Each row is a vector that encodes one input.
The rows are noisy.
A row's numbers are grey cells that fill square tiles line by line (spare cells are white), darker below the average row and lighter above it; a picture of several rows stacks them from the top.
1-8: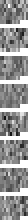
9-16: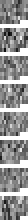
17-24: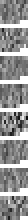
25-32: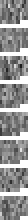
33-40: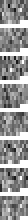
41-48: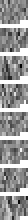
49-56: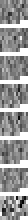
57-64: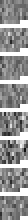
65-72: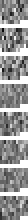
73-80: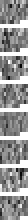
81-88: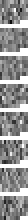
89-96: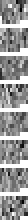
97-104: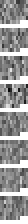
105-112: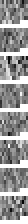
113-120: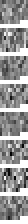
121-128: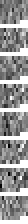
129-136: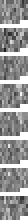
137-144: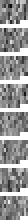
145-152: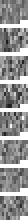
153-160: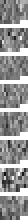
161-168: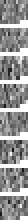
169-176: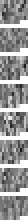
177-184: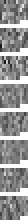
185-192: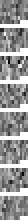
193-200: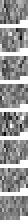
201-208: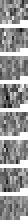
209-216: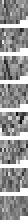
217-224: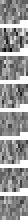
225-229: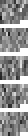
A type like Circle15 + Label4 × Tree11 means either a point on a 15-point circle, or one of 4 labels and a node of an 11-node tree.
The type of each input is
Circle6 + Line7 + List3(Line4).
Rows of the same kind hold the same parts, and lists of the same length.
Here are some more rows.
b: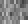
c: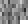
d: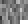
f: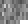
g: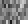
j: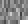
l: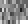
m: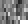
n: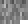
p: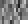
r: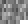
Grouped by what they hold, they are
b, f, n
c, g, l, p
d
j
m
r

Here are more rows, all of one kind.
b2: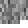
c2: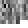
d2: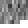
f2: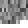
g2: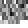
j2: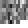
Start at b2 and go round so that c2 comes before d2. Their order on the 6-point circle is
b2, c2, g2, j2, d2, f2.
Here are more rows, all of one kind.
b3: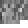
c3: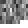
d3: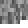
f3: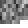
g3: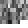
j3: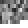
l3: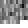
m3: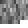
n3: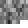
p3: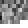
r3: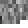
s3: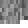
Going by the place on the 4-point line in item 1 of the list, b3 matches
f3, l3, n3 and s3.
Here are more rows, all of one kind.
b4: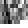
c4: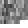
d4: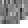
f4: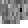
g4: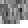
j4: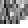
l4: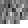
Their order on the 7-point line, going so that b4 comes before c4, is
j4, d4, f4, g4, l4, b4, c4.
